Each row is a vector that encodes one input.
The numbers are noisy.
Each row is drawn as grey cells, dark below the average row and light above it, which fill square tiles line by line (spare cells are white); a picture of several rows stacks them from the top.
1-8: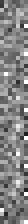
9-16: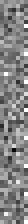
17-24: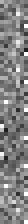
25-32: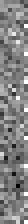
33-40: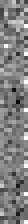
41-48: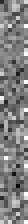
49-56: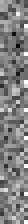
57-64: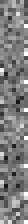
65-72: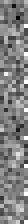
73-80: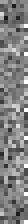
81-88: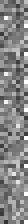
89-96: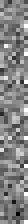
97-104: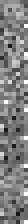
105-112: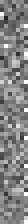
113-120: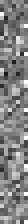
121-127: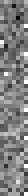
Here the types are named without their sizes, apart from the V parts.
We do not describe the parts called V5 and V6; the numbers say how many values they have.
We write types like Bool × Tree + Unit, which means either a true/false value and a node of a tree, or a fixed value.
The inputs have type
Bool × Bool × Bool + (Tree + V5) × V6 + Unit.
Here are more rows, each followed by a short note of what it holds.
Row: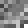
a node of a tree and a value of V6
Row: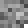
a value of V5 and a value of V6
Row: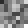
a fixed value
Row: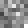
a value of V5 and a value of V6
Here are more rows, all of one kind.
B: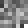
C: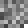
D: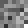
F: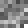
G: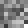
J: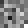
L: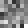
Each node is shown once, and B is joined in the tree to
D and J.
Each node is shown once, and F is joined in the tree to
D and G.
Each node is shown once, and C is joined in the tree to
D and L.
